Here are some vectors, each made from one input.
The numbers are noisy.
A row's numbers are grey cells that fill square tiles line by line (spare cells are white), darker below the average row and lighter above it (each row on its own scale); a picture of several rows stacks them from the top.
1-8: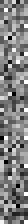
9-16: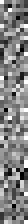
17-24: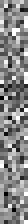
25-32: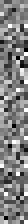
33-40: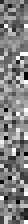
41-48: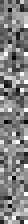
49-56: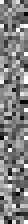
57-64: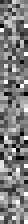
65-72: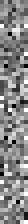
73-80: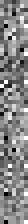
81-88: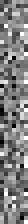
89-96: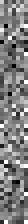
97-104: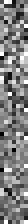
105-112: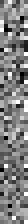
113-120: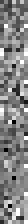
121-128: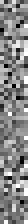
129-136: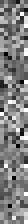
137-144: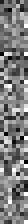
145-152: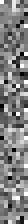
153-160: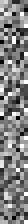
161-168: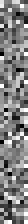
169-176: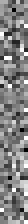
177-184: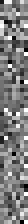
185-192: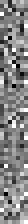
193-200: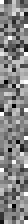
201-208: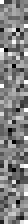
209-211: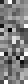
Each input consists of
a point on a 14-point line, together with a list of up to three points on a 6-point line.
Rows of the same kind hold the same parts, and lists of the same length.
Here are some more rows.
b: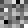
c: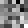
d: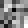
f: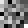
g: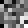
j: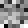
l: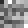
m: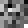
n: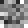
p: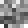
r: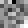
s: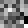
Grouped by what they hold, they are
b, n, s
c, f, g, m
d, j, l
p, r

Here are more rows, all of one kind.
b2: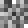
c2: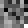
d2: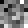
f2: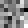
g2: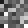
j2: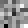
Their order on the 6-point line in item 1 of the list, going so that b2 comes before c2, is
b2, j2, f2, c2, d2, g2.
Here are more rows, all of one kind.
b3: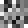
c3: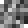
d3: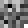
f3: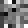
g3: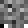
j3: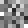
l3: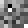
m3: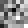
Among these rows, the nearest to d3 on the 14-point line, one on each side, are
b3 and l3.
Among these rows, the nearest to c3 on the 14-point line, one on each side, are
g3 and j3.
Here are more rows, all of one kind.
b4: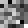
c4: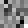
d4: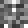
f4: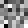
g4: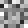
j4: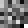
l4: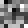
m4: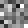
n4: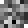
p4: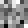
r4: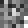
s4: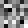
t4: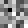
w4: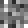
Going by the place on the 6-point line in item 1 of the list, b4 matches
f4, l4, m4 and n4.
